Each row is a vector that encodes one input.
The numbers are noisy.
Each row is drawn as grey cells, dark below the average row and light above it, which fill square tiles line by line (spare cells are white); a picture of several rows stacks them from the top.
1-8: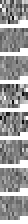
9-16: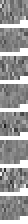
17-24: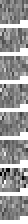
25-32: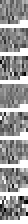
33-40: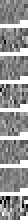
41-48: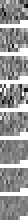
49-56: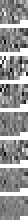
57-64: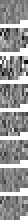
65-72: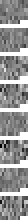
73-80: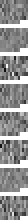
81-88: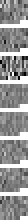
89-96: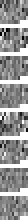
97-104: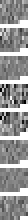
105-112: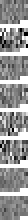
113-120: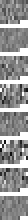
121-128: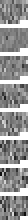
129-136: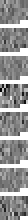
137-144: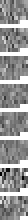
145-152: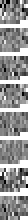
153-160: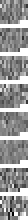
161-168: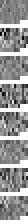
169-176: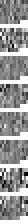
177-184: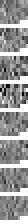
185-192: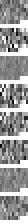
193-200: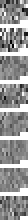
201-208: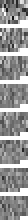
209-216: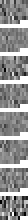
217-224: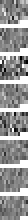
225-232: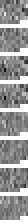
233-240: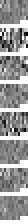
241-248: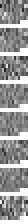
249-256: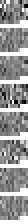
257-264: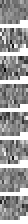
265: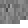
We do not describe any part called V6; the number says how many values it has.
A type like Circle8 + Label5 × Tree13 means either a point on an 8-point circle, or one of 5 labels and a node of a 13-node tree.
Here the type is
(Line9 + V6) × List3(Line5).
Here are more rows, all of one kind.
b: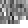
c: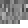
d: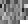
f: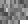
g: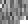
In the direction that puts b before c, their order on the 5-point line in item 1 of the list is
b, g, d, c, f.
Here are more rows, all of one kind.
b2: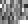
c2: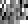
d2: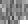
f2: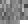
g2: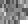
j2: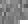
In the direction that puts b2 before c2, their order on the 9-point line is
g2, d2, f2, b2, j2, c2.
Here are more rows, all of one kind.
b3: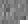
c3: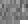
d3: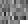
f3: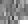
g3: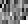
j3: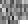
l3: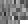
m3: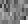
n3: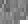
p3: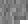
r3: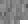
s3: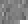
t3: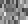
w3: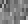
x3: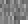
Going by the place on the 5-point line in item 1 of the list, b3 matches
d3, n3, r3 and w3.
